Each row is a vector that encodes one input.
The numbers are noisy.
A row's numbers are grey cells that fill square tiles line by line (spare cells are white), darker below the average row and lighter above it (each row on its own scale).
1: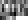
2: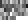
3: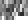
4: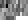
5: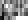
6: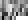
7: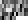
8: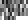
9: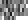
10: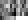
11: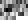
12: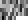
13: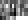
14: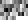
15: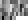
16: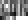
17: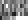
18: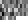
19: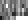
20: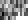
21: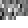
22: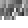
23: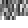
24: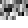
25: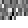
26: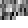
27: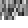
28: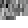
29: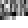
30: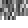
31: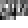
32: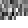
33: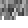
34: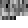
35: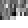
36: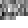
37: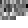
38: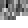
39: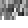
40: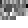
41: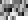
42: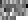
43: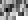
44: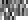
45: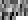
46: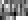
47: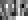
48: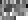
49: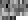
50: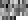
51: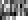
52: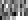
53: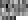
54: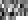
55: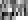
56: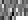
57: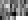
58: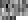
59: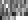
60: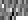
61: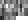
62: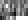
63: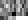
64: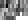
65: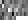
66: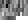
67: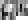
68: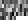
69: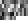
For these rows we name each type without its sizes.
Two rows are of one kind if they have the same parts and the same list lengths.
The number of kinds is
2.
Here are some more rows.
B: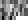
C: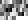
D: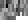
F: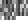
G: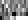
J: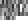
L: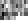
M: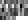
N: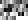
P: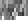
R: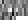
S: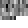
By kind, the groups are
B, G, L, M, R
C, D, F, J, N, P, S

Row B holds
a point on a line.
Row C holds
a point on a circle.
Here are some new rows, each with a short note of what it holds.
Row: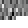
a point on a line
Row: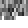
a point on a circle
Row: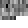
a point on a circle
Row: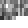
a point on a line
